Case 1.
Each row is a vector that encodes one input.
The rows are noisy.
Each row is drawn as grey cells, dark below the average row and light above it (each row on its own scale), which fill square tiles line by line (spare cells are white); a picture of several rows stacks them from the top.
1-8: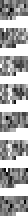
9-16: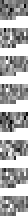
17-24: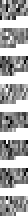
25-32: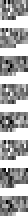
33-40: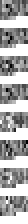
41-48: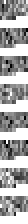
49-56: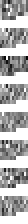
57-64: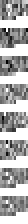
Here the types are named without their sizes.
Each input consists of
a list of points on a line.
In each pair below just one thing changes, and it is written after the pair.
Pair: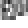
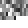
the place on the line in item 1 of the list
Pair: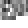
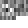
the place on the line in item 2 of the list
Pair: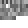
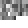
the place on the line in item 2 of the list
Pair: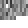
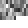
the place on the line in item 2 of the list
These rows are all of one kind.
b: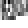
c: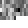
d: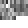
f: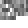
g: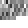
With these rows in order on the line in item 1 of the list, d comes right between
c and f.
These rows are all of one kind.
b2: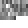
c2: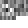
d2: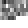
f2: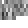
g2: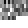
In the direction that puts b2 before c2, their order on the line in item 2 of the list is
f2, g2, b2, c2, d2.
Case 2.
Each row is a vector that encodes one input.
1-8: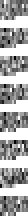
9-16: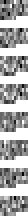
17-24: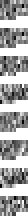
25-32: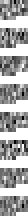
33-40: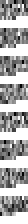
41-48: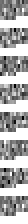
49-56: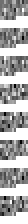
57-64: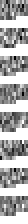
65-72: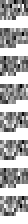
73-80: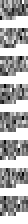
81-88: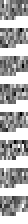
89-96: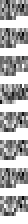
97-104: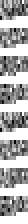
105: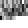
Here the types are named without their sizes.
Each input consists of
either a fixed value, or a label and a true/false value.
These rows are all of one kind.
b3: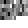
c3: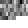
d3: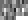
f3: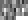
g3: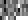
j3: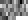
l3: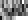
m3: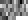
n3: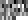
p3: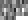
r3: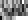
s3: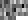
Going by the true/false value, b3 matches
g3, l3, r3 and s3.
